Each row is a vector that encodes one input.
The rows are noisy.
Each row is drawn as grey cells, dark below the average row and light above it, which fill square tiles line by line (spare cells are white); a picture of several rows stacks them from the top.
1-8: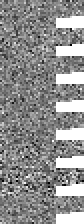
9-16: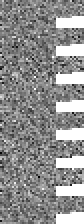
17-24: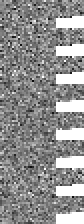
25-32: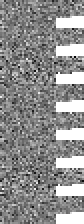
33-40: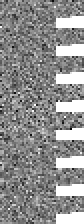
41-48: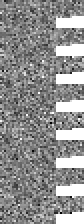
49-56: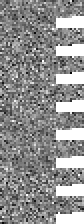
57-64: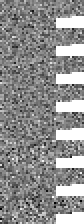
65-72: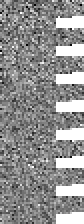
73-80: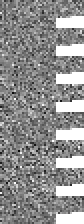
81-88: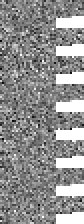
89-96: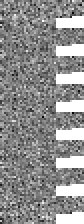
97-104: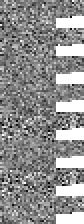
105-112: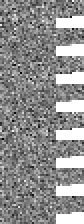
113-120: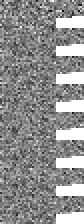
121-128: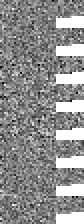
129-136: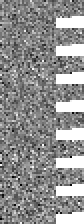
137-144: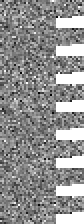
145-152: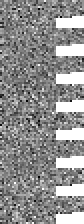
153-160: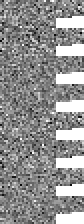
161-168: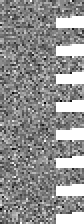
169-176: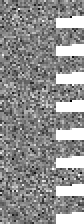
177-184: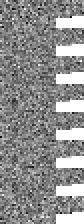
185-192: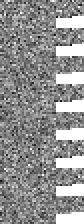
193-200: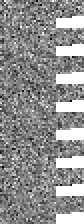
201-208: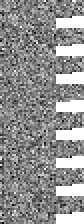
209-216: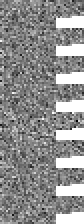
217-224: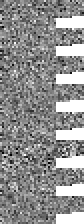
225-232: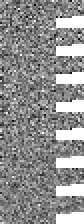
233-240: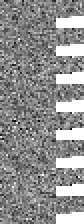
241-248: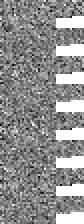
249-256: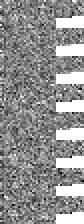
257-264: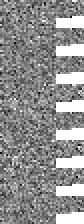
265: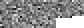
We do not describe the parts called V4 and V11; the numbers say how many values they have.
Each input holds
either a point on an 8-point circle and a true/false value, or a fixed value, or a value of V4 and a value of V11.
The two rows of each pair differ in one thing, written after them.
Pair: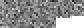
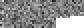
the value of V4
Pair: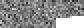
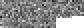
the value of V11
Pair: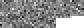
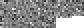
the value of V11
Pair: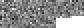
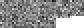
the value of V11
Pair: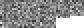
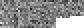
the value of V11
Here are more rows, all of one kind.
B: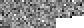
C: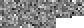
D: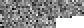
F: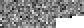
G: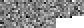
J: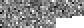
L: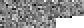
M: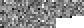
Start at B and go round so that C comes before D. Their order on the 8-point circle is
B, C, M, J, F, D, L, G.
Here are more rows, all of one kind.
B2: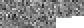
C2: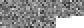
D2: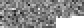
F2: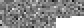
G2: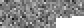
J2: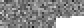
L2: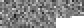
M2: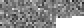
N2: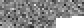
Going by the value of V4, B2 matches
C2, G2 and M2.
